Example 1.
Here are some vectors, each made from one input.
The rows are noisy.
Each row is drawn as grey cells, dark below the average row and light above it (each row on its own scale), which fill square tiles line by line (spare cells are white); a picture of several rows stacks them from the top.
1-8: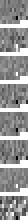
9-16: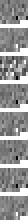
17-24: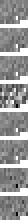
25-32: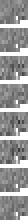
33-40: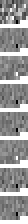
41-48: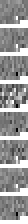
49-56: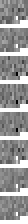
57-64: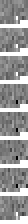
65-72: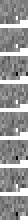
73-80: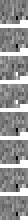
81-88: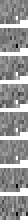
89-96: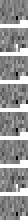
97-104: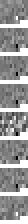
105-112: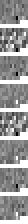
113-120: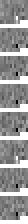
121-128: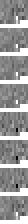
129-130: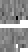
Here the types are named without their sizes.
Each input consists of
either a fixed value, or a node of a tree and a true/false value.
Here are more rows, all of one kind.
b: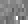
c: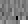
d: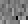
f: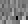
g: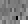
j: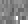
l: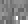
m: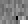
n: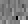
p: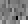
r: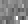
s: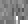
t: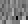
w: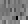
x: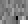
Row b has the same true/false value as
j, l, r and s.
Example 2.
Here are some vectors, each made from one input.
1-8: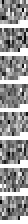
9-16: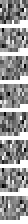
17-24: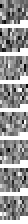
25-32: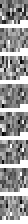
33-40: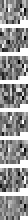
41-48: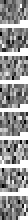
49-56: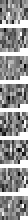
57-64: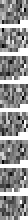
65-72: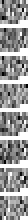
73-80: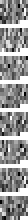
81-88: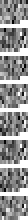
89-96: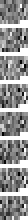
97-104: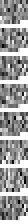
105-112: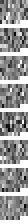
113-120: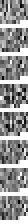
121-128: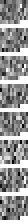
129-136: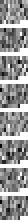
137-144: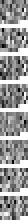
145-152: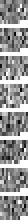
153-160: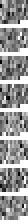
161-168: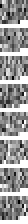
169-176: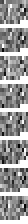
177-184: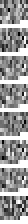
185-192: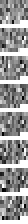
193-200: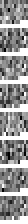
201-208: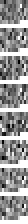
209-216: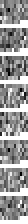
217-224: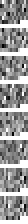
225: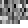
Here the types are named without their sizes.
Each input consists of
a point on a circle, together with either a fixed value, or a node of a tree.
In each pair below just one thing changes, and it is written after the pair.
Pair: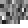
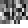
the place on the circle
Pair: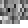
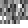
the node of the tree
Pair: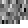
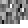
the node of the tree
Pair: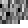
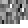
the place on the circle
